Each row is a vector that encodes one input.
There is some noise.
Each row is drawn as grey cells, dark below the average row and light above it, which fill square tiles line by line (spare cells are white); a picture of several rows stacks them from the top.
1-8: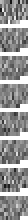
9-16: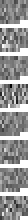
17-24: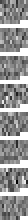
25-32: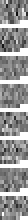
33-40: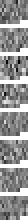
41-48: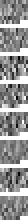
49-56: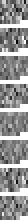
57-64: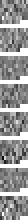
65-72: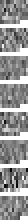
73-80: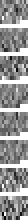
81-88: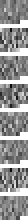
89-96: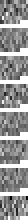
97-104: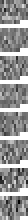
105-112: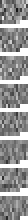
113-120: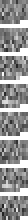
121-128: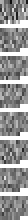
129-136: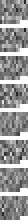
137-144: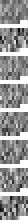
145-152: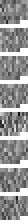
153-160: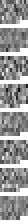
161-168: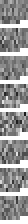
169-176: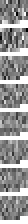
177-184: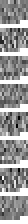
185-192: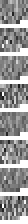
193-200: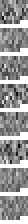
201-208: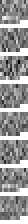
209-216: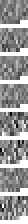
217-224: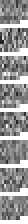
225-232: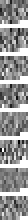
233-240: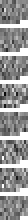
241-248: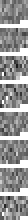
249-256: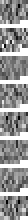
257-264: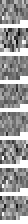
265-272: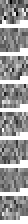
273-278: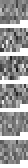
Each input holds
either a point on a 9-point line, or a point on a 10-point line, or four true/false values.
